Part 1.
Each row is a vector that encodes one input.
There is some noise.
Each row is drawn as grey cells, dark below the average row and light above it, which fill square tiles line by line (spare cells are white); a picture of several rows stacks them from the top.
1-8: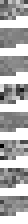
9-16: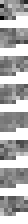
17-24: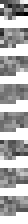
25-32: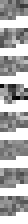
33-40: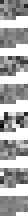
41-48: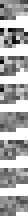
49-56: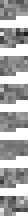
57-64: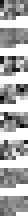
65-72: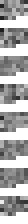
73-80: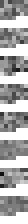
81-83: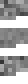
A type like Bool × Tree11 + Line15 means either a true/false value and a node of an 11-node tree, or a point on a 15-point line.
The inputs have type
List2(Line5).
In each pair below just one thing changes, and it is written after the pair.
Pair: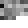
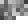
the place on the 5-point line in item 2 of the list
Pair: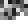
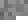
the place on the 5-point line in item 1 of the list
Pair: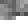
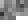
the place on the 5-point line in item 2 of the list
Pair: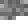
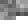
the place on the 5-point line in item 1 of the list
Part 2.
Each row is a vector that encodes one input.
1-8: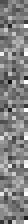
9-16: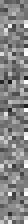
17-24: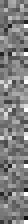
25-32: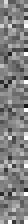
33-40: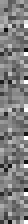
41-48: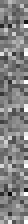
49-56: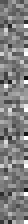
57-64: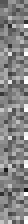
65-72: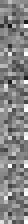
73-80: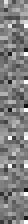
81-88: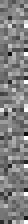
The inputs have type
Bool × Label7.
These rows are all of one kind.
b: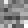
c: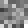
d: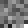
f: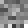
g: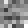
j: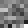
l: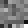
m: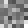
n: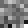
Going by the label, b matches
g and n.
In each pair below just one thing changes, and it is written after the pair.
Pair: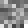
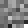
the true/false value
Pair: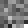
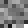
the label
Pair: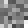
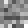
the label
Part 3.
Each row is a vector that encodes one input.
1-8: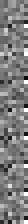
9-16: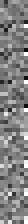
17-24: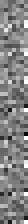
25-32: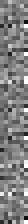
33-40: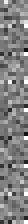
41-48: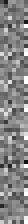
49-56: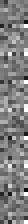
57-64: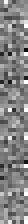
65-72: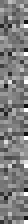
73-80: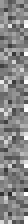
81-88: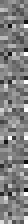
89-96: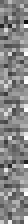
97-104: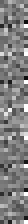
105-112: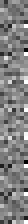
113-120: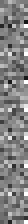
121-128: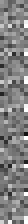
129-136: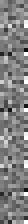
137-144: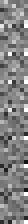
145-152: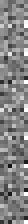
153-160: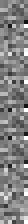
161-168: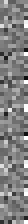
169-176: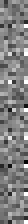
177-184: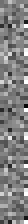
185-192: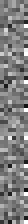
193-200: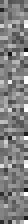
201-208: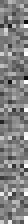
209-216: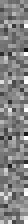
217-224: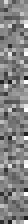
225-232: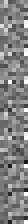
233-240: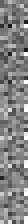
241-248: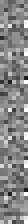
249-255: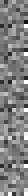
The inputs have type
Bool × Label10.
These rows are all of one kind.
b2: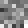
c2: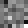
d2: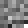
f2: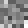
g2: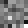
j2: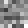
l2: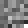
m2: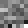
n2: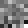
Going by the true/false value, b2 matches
f2 and j2.
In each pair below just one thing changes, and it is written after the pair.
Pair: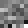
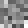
the true/false value
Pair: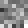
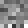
the label
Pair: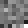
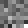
the label
